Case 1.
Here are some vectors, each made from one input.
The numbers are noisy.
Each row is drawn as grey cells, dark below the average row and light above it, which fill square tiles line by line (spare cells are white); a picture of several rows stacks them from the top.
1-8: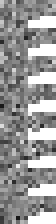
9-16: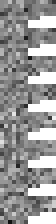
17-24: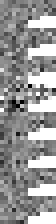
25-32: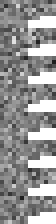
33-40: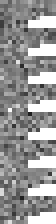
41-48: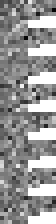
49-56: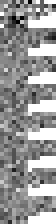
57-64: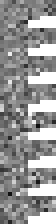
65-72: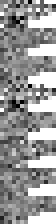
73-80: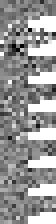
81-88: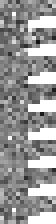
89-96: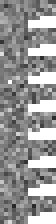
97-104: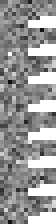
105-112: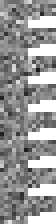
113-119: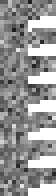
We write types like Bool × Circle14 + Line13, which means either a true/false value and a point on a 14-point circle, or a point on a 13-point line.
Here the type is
Label12 × Tree12 + Unit.
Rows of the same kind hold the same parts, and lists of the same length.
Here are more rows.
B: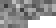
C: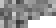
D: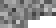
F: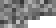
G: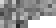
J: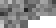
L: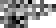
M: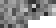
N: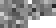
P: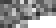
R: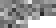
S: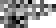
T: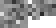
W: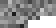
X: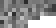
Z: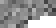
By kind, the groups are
B, C, D, F, G, J, M, N, P, R, T, W, X, Z
L, S

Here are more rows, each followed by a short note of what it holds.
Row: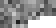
one of 12 labels and a node of a 12-node tree
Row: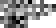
a fixed value
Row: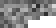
one of 12 labels and a node of a 12-node tree
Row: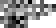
a fixed value
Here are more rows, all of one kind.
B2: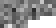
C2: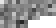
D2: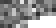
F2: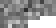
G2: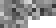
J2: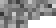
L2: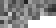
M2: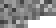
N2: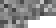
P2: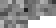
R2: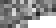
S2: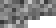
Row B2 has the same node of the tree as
G2 and P2.
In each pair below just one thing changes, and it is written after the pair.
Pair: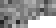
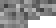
the label
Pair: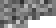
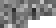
the node of the tree
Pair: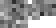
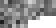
the label
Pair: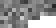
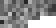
the node of the tree
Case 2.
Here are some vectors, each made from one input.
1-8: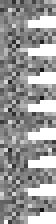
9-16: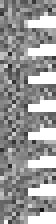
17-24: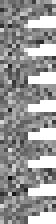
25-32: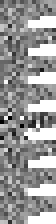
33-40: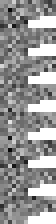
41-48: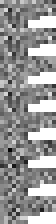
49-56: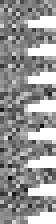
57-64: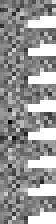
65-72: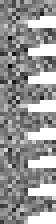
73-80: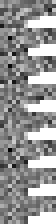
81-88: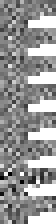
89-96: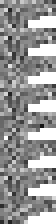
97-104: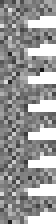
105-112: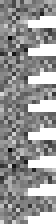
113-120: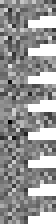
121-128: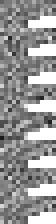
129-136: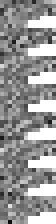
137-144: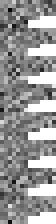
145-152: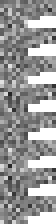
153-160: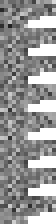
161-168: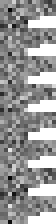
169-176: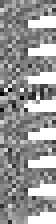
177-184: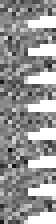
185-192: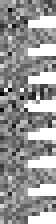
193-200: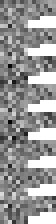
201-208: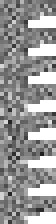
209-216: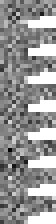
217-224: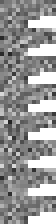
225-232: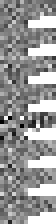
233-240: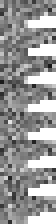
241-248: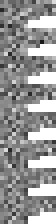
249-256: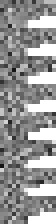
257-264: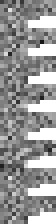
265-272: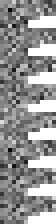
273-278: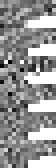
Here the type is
List2(Line5).
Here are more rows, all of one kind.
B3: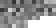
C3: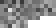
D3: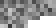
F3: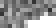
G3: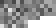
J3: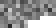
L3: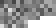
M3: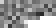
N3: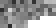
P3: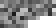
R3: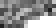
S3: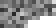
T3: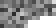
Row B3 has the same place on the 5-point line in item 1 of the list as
F3 and N3.
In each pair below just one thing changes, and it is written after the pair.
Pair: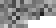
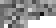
the place on the 5-point line in item 2 of the list
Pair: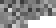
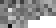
the place on the 5-point line in item 2 of the list
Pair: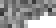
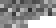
the place on the 5-point line in item 2 of the list
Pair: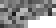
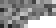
the place on the 5-point line in item 2 of the list
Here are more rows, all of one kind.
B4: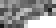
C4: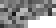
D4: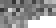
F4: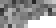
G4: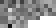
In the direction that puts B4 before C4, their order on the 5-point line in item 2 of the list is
B4, F4, G4, D4, C4.
